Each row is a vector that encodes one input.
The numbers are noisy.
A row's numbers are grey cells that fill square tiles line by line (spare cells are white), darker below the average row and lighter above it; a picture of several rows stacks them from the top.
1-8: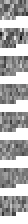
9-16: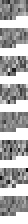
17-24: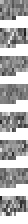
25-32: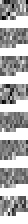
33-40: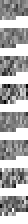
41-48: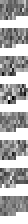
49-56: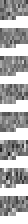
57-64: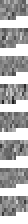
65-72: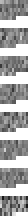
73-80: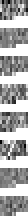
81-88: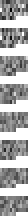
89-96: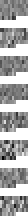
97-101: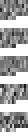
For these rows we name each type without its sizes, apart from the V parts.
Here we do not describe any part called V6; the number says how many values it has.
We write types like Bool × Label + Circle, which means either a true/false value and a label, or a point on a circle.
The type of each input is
Bool × (Line + V6).
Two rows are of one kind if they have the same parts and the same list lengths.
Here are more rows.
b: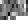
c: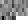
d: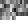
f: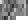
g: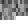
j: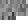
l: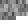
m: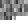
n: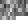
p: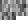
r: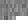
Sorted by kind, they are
b, c, d, g, j, l, p
f, m, n, r

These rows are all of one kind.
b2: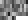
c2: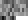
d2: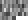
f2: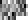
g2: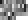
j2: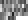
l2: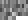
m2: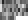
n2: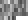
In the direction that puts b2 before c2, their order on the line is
n2, f2, g2, l2, b2, c2, d2, j2, m2.
